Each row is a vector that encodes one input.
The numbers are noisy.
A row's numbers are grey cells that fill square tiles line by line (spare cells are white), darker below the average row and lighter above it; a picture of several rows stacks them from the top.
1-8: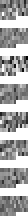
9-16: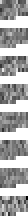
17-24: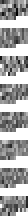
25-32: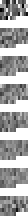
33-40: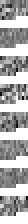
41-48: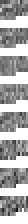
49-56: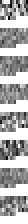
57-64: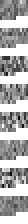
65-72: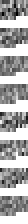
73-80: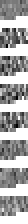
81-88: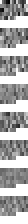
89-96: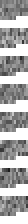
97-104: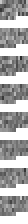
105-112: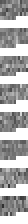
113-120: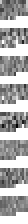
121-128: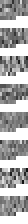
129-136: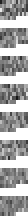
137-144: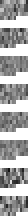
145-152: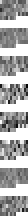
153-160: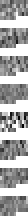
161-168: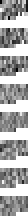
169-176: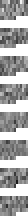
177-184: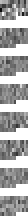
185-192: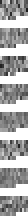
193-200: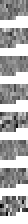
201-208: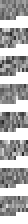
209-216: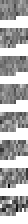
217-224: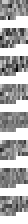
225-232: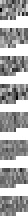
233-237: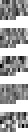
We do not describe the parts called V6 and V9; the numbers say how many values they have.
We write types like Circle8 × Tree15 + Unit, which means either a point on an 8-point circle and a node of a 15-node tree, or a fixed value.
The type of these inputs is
Bool × (Line5 + V6) + Line7 × V9.
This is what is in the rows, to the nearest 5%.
About 50% of them hold a point on a 7-point line and a value of V9. The rest hold a true/false value, together with either a point on a 5-point line, or a value of V6.
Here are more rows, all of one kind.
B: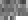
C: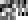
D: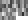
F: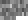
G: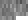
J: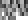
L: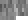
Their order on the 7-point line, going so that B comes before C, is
B, J, F, G, C, D, L.
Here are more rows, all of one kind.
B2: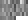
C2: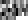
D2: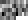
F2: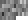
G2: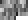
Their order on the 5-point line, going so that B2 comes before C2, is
F2, B2, G2, D2, C2.
